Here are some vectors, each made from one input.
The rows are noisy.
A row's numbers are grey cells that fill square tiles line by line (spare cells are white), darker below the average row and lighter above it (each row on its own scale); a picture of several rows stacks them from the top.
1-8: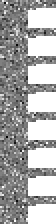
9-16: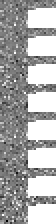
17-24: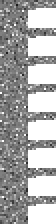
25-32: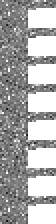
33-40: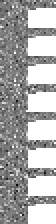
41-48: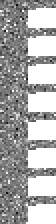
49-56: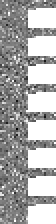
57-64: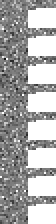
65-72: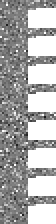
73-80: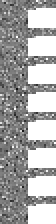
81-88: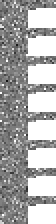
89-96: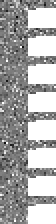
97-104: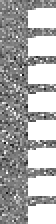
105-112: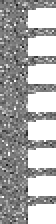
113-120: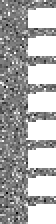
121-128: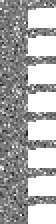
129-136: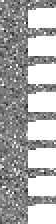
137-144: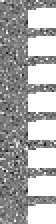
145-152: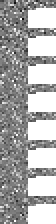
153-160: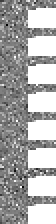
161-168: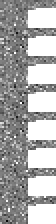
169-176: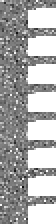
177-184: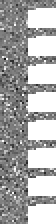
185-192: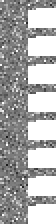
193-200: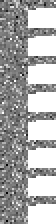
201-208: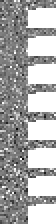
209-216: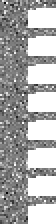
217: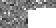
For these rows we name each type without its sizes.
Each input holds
either four true/false values, or a list of points on a line.
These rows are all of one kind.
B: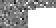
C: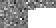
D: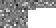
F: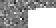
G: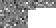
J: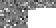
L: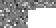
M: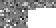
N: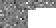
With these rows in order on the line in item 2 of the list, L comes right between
B and G.
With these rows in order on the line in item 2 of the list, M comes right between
F and J.
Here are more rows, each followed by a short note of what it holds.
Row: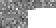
the empty list
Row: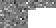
a list of two items
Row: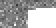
a list of one item
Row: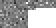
a list of two items
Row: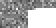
the empty list
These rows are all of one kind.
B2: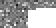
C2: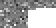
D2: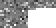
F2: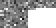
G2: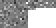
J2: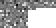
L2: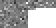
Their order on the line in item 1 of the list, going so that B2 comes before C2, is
J2, B2, C2, D2, F2, L2, G2.
